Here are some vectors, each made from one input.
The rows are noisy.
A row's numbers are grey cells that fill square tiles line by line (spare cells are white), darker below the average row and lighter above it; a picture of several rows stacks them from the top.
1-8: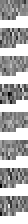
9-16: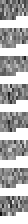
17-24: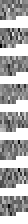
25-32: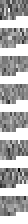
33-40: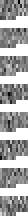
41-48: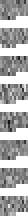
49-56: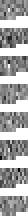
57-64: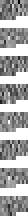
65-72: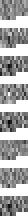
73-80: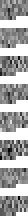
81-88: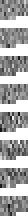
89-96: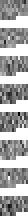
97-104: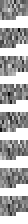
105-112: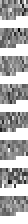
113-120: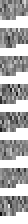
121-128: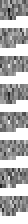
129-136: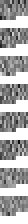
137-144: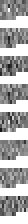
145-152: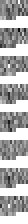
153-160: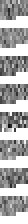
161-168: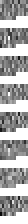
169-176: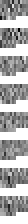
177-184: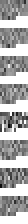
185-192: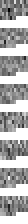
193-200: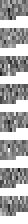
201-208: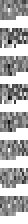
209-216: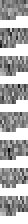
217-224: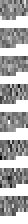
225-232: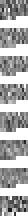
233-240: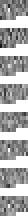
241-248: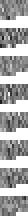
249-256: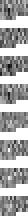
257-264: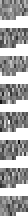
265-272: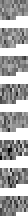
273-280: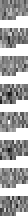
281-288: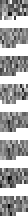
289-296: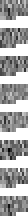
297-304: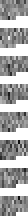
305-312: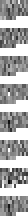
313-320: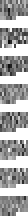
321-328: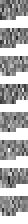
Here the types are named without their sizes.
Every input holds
a list of points on a line.
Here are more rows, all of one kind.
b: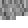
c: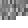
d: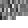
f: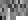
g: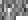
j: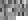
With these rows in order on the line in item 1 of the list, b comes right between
c and j.
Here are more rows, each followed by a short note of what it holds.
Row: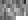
a list of two items
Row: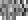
a list of three items
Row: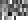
the empty list
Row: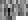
a list of one item
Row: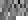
a list of three items
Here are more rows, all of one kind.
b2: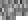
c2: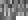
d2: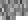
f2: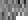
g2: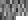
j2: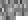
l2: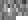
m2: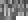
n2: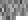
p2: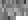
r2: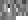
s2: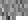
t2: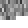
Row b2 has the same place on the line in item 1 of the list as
d2, j2, n2 and t2.
